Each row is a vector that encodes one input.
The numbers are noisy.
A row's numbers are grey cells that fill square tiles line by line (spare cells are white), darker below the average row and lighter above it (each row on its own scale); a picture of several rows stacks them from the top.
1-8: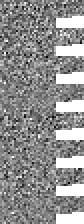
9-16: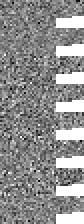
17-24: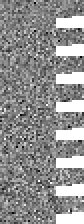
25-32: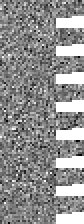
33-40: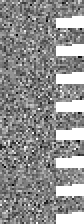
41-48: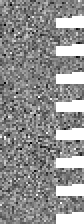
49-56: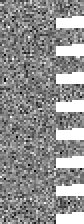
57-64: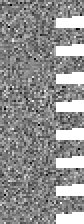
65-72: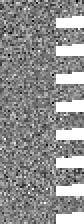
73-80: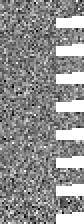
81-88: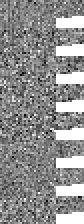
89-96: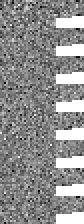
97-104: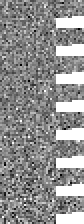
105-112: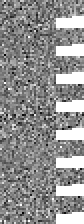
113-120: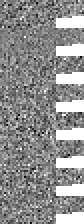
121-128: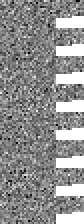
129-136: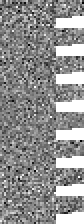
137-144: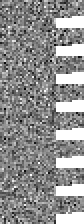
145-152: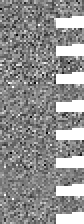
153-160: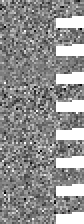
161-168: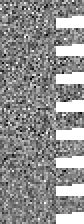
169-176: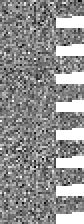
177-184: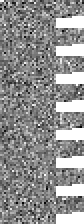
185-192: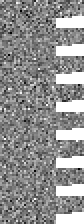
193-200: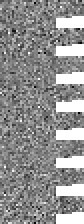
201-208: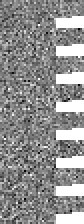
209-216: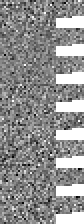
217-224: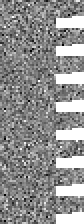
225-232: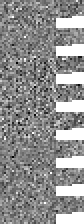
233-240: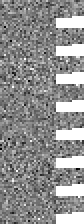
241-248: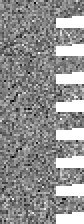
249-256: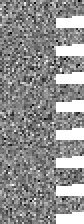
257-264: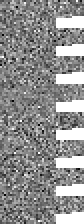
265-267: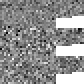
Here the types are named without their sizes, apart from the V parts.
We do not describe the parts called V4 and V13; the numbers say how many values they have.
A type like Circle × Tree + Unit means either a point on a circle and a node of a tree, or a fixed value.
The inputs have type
Circle × (Line + V4) × (Line + V13).
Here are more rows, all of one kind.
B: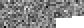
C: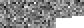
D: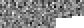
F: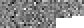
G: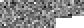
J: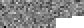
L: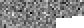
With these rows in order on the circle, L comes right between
D and F.
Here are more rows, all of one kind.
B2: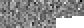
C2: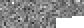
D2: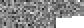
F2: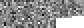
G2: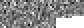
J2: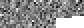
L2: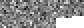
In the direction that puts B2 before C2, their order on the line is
L2, J2, B2, G2, D2, C2, F2.
